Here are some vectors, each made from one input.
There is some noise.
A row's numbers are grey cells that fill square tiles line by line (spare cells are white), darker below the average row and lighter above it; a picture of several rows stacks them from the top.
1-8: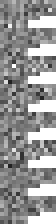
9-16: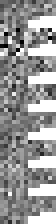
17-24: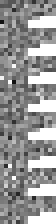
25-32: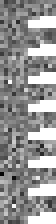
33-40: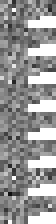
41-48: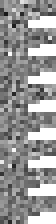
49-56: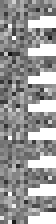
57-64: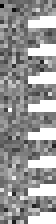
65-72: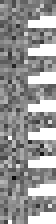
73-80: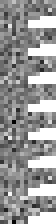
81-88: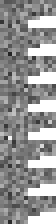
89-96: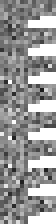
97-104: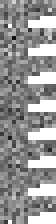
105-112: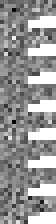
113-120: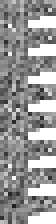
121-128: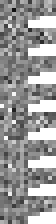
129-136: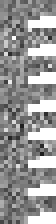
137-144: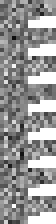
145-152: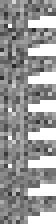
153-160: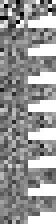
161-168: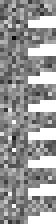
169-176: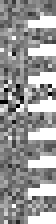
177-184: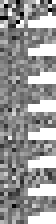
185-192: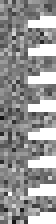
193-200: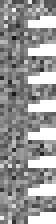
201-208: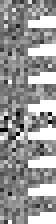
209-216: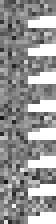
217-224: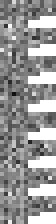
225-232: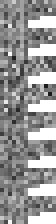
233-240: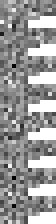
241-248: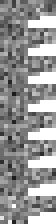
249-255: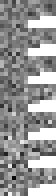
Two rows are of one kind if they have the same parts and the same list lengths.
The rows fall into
3 kinds.
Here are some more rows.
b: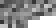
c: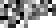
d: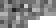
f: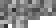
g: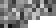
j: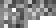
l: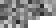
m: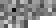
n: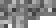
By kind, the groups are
b, d, g, j
c
f, l, m, n

